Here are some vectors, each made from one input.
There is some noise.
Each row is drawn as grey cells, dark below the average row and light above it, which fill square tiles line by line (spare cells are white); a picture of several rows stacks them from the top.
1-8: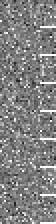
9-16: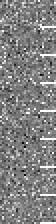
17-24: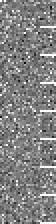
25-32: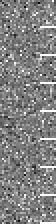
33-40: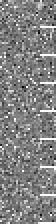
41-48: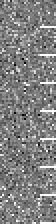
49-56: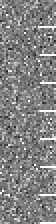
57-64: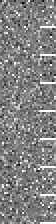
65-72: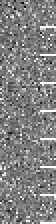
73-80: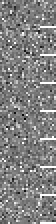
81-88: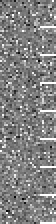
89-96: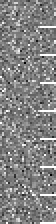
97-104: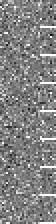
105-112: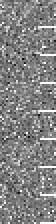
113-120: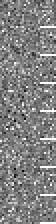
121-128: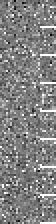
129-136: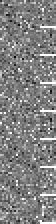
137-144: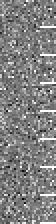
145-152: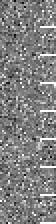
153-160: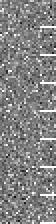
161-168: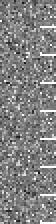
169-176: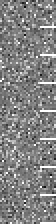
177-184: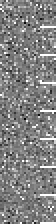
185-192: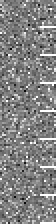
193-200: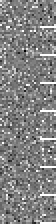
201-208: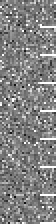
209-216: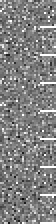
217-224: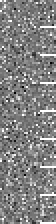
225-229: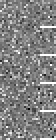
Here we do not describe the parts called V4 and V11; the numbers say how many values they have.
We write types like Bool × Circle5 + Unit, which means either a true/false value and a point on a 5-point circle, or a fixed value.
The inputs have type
(Line9 + V4) × V11 + Tree12 × Tree12.
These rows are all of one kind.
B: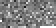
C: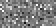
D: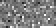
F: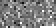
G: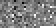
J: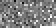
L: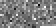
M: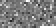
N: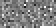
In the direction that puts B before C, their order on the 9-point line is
J, G, F, B, D, N, M, L, C.
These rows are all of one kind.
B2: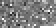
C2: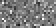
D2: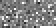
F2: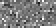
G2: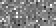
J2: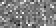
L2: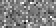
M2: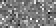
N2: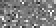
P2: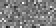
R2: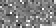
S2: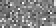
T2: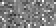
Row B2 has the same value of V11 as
C2, F2 and T2.
